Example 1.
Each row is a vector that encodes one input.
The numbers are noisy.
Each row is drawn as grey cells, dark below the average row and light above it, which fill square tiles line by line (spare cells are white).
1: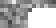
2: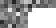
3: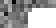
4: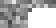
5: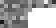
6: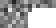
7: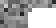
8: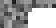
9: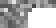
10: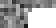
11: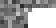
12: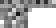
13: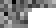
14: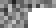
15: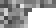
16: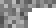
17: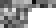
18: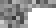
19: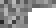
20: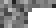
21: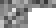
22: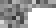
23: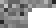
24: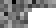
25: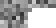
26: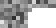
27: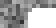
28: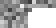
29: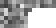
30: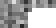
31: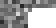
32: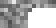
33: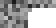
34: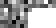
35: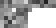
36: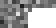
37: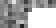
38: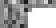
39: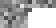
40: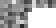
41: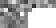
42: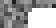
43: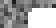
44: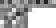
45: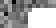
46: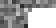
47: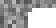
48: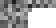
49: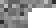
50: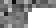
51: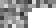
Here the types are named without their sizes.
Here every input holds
a point on a line.
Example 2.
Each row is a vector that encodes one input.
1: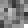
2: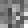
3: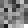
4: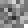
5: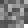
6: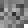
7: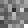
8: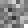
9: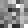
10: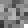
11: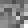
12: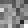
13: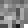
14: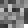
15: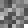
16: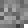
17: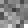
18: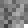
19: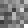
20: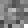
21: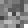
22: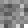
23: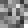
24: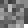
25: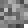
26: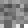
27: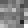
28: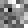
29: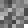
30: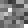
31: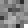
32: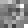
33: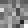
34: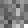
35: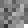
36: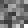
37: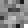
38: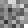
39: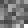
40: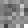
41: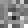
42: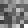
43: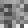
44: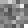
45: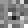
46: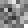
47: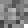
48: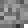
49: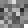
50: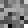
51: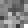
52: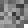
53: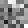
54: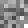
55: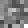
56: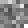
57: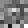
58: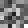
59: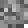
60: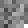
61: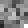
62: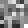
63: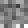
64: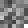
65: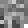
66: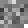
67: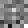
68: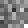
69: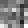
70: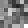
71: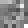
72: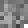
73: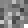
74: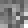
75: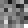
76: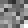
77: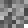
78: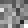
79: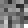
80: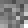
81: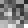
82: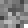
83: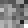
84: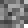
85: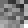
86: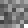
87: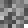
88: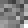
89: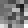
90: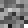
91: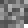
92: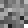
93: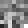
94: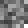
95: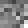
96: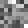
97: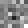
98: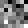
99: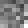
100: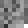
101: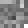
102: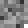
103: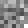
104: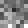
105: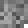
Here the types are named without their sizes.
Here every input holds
a point on a circle.
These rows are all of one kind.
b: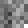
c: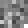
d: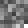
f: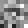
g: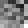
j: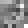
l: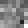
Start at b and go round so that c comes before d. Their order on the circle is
b, j, f, c, l, g, d.
